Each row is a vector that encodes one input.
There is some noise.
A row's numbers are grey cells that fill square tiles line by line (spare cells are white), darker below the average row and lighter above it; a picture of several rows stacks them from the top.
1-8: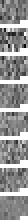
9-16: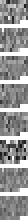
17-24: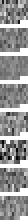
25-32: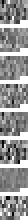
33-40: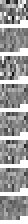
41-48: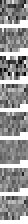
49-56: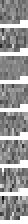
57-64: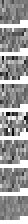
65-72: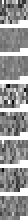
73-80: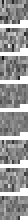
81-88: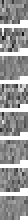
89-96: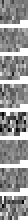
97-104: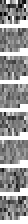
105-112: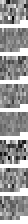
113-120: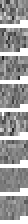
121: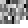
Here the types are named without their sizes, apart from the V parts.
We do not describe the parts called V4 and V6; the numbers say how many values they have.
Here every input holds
either a point on a line, a true/false value and a value of V4, or a value of V6.
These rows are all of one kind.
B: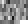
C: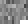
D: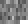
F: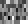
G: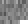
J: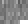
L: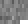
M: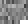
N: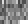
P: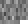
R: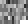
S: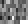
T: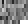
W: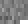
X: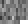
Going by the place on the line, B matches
C, D, M and X.
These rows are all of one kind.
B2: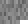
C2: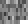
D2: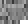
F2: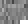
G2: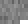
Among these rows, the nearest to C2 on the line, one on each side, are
F2 and G2.
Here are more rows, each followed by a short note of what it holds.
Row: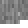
a point on a line, a true/false value and a value of V4
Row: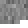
a point on a line, a true/false value and a value of V4
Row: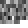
a point on a line, a true/false value and a value of V4
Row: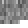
a point on a line, a true/false value and a value of V4
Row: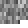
a value of V6
